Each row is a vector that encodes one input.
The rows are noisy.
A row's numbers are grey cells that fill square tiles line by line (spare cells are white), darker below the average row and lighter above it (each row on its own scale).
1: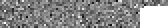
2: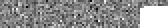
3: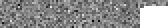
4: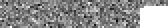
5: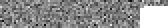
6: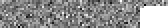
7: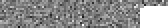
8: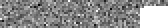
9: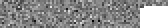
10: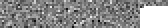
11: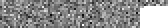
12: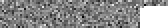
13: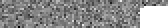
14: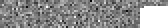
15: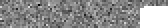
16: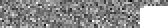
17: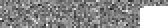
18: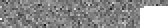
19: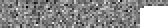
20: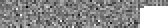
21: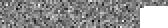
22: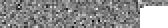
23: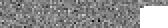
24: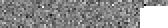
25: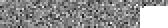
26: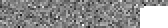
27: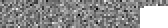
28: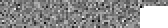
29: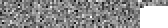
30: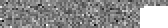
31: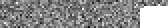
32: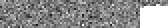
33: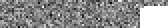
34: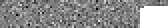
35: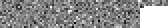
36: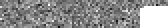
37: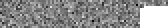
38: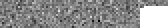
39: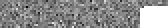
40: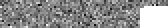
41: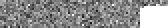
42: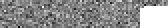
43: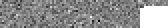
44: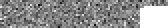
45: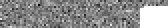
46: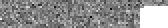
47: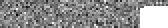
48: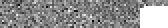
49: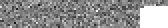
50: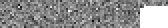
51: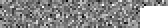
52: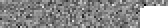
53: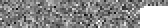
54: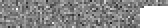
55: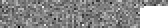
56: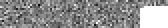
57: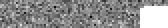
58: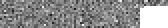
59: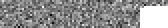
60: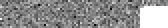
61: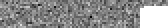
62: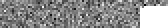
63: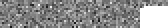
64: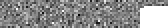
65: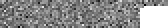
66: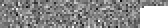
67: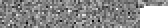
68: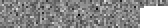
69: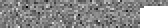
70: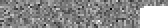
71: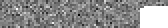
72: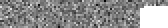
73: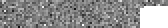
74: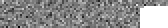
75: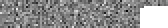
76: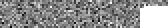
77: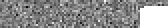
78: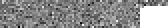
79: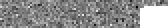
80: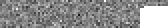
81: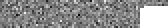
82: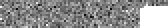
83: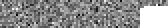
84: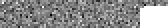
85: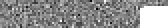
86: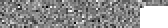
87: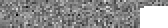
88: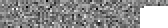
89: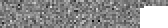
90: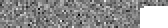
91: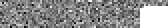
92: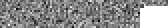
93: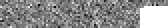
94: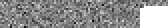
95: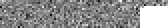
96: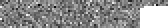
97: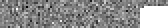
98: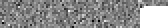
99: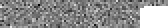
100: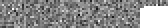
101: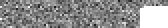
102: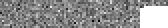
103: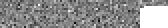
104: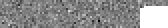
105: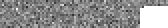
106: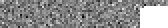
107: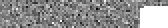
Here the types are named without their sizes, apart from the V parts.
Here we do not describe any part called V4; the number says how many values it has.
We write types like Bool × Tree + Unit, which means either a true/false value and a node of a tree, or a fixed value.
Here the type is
(Bool × Bool × Bool × Bool + Unit) × Line × V4.
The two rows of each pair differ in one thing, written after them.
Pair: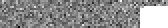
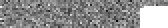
the value of V4
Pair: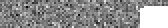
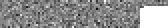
one of the four true/false values
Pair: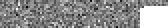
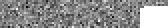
the place on the line
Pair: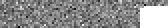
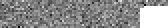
one of the four true/false values
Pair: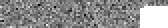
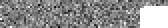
one of the four true/false values
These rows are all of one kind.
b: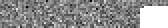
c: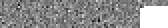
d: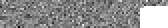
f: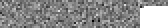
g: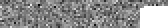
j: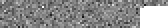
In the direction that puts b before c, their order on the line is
b, j, c, f, g, d.
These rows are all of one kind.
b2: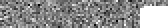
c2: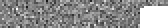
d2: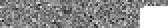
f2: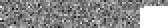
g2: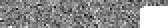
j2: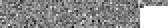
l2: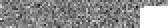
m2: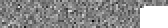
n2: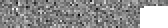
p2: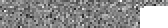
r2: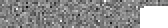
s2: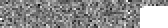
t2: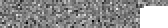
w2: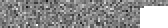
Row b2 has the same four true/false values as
j2, l2, p2 and t2.
